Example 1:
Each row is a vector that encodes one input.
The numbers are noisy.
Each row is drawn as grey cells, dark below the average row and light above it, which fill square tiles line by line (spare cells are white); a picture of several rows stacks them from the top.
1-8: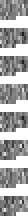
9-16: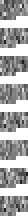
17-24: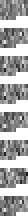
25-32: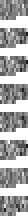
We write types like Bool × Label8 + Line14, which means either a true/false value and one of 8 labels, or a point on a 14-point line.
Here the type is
Line5.
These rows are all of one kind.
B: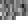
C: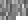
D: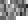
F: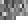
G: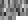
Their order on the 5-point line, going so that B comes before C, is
D, B, F, C, G.
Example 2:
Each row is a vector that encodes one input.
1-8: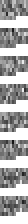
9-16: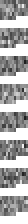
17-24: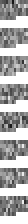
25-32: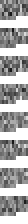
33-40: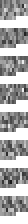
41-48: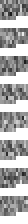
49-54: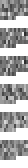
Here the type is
Circle10.
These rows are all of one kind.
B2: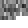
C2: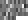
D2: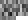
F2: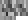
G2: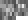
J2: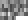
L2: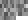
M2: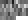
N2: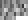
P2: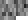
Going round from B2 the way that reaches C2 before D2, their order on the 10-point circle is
B2, J2, F2, N2, L2, M2, G2, C2, P2, D2.
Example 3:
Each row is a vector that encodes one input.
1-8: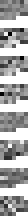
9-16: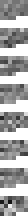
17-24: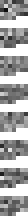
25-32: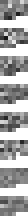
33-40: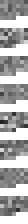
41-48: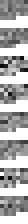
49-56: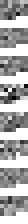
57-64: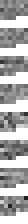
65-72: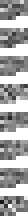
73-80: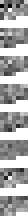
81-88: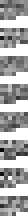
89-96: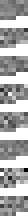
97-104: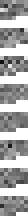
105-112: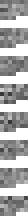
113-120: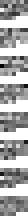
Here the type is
Label6.
